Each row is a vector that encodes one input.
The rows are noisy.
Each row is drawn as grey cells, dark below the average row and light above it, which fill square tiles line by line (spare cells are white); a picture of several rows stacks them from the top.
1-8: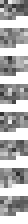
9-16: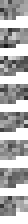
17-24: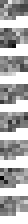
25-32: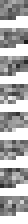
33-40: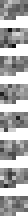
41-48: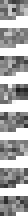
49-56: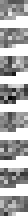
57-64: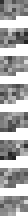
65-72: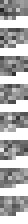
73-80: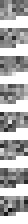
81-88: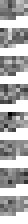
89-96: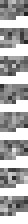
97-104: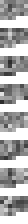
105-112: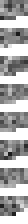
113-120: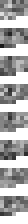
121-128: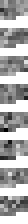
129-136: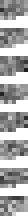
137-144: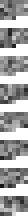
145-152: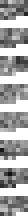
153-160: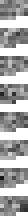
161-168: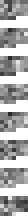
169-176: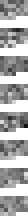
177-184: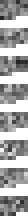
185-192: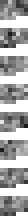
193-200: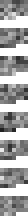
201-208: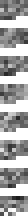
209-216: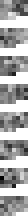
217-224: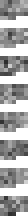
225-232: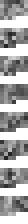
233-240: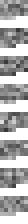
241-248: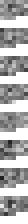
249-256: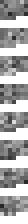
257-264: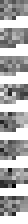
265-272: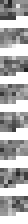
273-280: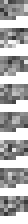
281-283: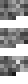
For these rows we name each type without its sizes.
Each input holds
a point on a circle, together with either a point on a circle, or a node of a tree.
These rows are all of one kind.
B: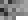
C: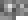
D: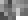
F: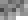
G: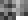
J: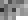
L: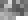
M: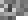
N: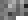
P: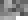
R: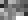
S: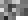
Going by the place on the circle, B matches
F and J.
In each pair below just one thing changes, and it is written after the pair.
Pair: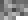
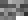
the place on the circle
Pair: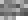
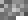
the place on the circle
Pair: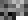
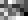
the node of the tree
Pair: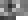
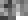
the node of the tree
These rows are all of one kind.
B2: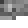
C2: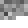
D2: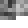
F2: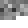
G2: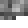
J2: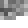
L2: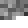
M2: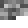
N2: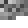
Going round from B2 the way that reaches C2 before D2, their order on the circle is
B2, F2, J2, C2, D2, G2, N2, L2, M2.
